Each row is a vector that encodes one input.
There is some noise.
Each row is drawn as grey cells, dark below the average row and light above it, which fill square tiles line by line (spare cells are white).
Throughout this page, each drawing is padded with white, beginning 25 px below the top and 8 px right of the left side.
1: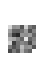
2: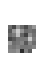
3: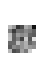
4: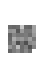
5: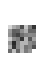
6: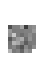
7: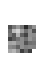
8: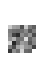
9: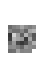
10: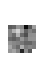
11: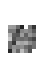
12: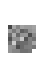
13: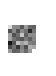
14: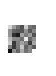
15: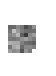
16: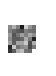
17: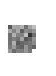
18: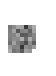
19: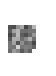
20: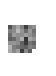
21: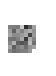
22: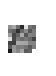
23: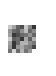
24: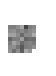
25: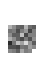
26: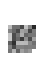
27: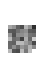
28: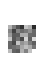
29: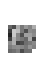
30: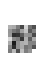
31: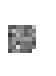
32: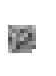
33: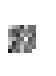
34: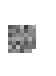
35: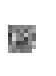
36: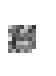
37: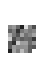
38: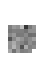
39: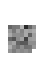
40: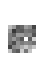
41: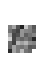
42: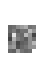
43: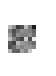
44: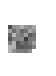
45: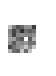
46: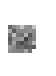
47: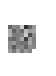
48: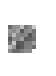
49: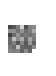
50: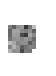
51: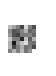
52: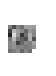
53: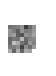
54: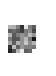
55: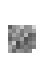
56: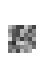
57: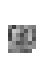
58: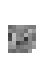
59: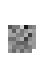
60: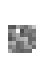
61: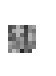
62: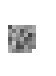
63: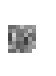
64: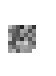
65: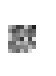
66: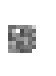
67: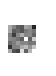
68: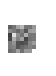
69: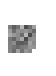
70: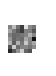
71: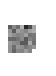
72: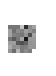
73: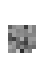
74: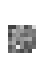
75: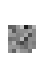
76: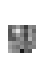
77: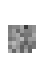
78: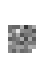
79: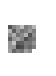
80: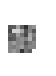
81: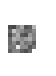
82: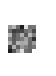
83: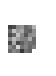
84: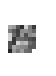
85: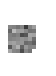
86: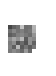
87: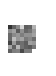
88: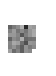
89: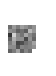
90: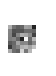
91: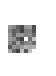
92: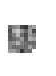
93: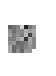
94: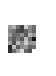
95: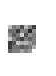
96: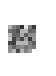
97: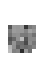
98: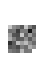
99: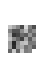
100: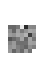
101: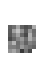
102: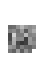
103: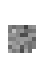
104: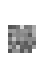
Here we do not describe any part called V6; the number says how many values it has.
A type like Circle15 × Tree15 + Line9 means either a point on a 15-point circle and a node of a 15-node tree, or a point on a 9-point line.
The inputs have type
Bool × V6 + Tree8.
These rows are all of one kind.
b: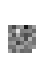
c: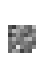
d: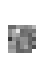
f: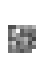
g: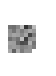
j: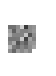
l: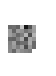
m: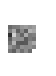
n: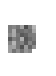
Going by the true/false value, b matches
c, d and f.
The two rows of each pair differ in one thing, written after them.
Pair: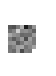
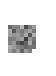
the true/false value
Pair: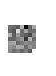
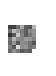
the value of V6
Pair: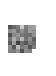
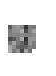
the value of V6
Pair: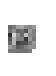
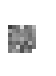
the value of V6
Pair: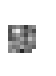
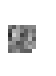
the value of V6
